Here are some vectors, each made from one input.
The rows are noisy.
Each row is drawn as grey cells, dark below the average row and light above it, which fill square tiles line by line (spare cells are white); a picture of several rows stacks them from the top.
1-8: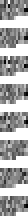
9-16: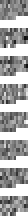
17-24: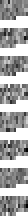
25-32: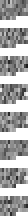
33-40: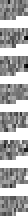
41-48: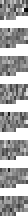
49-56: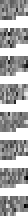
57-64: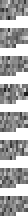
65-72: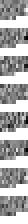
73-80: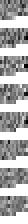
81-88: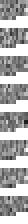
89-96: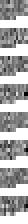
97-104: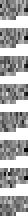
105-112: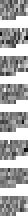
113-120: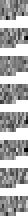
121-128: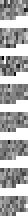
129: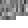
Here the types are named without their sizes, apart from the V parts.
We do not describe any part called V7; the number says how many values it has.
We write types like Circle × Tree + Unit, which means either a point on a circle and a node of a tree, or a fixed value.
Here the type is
Bool × (Circle + V7).
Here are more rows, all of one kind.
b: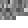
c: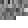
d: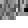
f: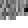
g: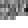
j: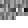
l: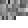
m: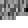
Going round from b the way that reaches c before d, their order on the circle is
b, g, m, c, l, f, d, j.
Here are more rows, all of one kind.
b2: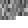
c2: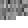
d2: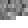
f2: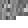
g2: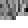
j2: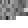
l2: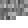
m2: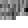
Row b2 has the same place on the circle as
f2 and g2.
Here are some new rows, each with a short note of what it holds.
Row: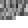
a true/false value and a value of V7
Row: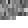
a point on a circle and a true/false value
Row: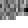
a point on a circle and a true/false value
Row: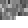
a point on a circle and a true/false value
